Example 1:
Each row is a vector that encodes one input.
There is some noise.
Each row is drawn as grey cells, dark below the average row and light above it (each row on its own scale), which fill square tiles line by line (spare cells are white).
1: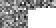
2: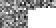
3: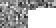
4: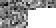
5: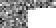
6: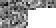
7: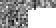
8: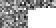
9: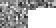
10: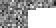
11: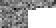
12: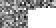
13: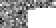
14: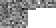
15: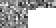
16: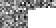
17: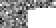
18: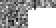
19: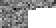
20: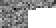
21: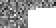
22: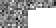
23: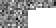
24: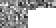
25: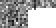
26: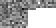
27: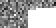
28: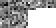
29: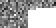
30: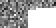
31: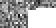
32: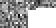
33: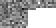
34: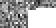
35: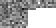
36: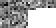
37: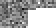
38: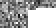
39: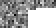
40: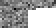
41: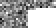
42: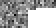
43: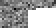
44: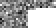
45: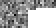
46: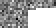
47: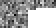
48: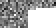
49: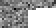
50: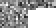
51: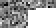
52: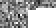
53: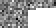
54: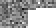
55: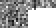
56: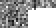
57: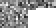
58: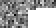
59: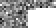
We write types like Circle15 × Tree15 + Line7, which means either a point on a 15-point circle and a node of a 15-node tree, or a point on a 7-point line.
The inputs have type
Tree11.
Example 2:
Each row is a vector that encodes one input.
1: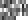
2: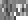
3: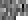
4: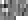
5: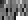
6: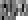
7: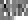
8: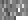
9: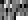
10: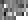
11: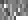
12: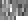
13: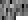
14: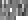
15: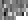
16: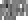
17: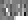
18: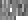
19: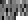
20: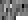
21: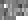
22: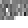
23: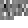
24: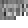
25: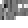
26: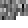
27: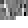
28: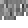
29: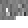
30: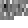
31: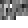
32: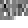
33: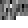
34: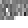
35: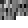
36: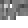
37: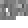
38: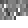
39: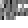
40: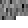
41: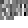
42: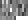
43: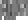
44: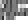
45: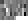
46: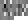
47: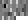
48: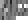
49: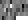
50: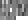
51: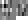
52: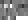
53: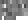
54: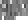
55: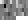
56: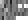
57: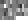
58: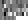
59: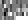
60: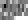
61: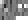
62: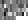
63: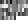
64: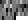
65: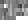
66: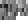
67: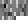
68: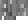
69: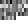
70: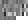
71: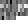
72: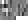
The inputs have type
Label9.
